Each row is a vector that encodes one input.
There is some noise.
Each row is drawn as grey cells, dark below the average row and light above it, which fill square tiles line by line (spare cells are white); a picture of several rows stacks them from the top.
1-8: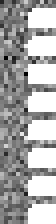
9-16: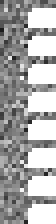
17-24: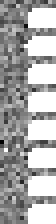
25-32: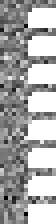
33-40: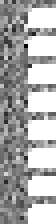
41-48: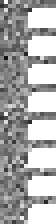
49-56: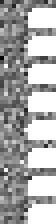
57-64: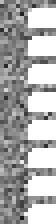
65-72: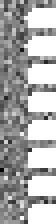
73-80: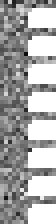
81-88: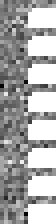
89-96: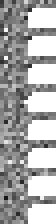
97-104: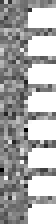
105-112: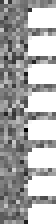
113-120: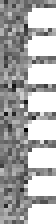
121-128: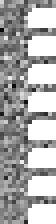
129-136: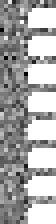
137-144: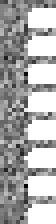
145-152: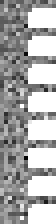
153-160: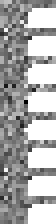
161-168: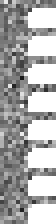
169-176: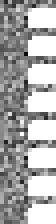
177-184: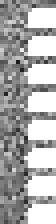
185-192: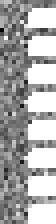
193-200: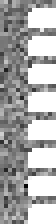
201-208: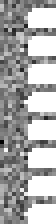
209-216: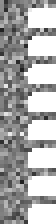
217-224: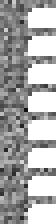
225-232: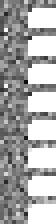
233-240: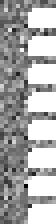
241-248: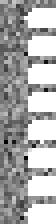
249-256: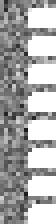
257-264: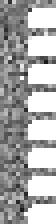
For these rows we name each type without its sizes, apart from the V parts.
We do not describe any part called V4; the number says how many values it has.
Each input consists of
a point on a line, together with either a point on a line, or a value of V4.
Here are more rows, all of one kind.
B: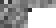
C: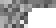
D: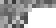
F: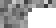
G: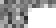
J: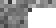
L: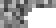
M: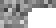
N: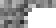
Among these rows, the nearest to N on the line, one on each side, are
J and L.
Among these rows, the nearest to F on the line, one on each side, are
L and M.
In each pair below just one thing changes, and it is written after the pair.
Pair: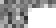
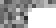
the value of V4
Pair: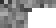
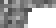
the value of V4
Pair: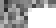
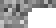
the place on the line
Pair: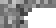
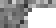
the value of V4
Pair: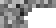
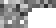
the place on the line
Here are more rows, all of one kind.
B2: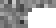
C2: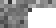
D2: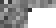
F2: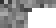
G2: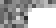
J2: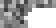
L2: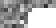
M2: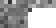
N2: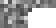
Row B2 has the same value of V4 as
F2 and J2.
